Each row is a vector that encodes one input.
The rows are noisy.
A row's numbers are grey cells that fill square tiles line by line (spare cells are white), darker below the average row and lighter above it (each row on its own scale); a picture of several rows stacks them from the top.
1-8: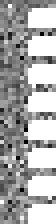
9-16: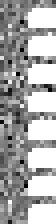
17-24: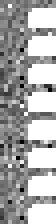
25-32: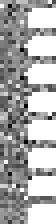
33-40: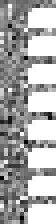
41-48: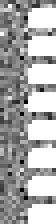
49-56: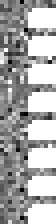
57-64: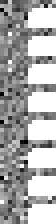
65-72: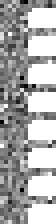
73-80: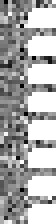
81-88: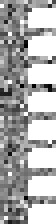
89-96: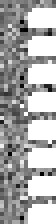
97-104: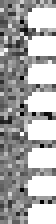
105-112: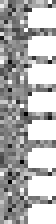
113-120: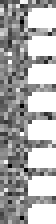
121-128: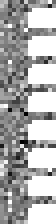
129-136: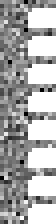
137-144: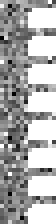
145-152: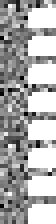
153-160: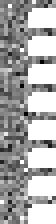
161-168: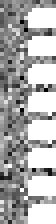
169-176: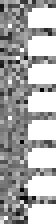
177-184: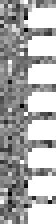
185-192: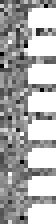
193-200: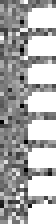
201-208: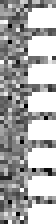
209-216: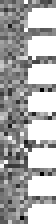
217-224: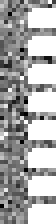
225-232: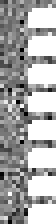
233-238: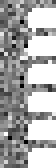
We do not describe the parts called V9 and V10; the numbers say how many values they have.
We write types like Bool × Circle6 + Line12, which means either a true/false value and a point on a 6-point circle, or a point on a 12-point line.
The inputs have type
(Bool × Line11 + V9) × V10.
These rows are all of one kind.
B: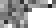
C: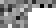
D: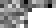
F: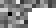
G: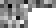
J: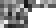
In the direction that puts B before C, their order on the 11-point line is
B, F, C, G, J, D.
